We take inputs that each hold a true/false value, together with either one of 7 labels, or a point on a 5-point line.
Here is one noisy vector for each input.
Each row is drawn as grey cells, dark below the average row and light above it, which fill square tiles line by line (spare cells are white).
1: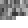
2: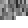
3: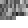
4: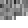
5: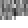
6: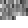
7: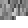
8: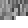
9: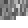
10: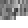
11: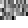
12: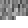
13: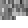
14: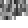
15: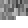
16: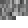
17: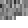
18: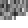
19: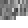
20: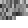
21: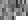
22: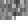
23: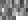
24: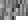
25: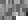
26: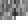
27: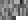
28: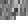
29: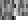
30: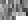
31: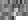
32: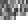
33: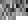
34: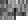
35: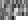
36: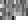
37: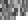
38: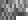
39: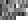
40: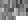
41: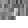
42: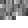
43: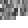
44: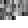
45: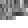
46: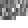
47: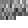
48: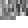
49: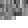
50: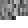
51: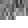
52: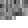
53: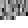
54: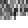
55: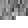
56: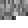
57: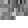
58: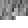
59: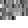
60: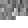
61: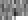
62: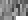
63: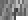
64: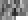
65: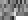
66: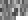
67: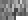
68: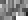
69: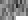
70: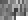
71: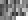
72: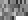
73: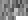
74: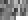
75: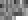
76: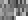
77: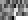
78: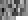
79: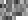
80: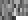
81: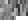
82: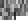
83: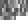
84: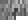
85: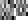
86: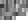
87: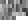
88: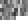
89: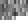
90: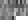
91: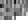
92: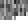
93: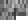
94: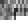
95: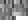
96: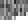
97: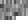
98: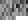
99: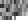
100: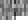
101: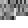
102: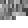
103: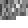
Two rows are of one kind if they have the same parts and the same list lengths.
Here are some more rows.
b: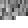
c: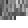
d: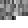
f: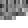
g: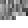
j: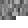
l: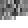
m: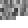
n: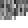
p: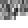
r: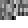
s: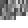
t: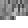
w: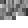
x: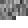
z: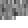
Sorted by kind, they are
b, f, l, n, t, z
c, d, g, j, m, p, r, s, w, x

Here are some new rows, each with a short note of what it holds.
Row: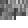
a point on a 5-point line and a true/false value
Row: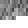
one of 7 labels and a true/false value
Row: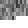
one of 7 labels and a true/false value
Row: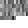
a point on a 5-point line and a true/false value
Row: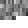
a point on a 5-point line and a true/false value
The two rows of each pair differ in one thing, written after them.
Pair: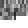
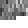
the place on the 5-point line
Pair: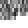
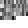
the true/false value
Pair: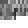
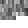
the true/false value
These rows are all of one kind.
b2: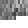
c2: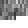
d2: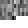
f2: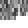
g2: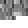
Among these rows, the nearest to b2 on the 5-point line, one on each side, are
c2 and g2.
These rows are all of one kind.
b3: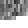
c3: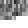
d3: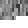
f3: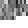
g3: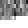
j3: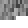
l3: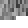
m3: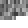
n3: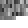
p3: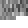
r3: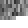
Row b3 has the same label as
c3, f3, n3 and r3.
